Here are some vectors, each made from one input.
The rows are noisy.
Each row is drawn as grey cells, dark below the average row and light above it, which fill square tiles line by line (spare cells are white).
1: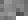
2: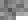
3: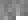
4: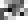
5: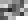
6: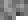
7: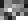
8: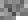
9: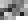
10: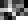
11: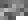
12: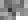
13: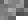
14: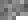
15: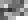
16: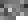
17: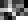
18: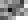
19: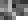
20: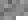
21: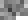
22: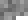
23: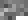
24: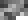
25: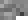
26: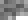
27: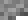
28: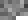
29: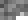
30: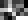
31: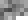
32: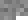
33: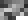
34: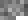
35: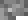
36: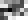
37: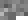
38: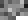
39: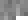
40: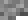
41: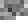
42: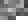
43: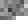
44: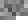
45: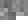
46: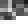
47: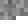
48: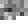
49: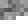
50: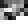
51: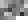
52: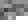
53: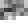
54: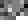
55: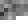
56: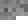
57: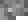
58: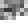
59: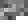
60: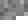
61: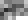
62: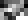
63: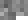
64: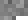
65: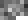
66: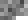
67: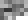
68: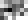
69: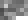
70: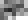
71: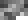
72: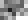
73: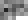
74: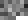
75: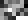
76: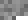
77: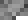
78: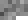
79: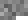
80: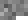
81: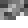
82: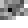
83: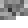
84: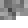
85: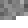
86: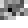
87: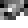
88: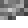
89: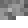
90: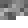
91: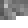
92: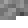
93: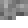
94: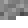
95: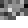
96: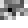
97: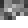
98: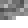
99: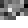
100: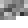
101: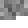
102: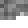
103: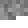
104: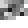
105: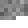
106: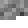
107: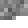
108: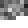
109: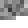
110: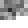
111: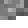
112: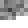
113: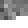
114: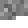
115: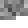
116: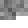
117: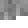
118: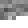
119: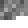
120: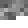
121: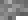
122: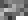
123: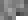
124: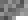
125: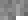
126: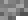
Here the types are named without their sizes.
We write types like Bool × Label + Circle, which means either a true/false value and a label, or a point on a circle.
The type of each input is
List(Line).
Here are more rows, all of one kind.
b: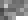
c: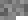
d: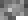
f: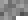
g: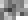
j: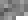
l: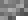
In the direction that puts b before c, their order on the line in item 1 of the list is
b, l, f, g, d, j, c.
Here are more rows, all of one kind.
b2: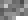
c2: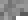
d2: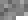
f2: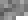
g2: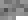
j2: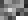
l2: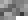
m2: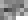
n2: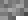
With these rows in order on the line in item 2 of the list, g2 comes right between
b2 and m2.
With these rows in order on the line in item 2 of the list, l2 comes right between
d2 and j2.
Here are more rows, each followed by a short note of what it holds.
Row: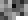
the empty list
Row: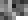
the empty list
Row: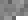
a list of two items
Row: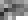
a list of two items
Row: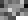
a list of two items
